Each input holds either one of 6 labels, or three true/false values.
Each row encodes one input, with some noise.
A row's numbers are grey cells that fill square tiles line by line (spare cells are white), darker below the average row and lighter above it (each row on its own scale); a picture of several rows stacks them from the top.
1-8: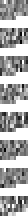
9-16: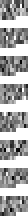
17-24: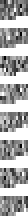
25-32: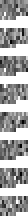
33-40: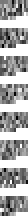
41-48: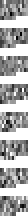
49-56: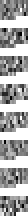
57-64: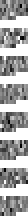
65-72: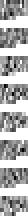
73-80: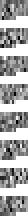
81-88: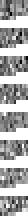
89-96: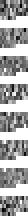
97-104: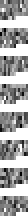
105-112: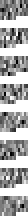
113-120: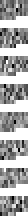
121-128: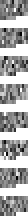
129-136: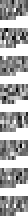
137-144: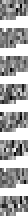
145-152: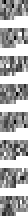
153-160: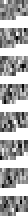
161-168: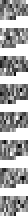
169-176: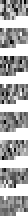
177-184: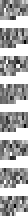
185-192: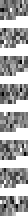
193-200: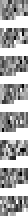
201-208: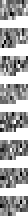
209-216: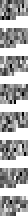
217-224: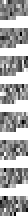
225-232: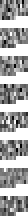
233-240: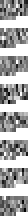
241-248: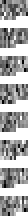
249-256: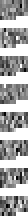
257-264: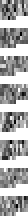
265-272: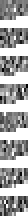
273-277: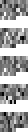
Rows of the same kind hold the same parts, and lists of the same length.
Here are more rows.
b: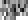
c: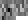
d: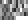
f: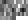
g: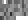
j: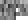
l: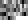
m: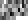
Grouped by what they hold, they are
b, f, j
c, d, g, l, m

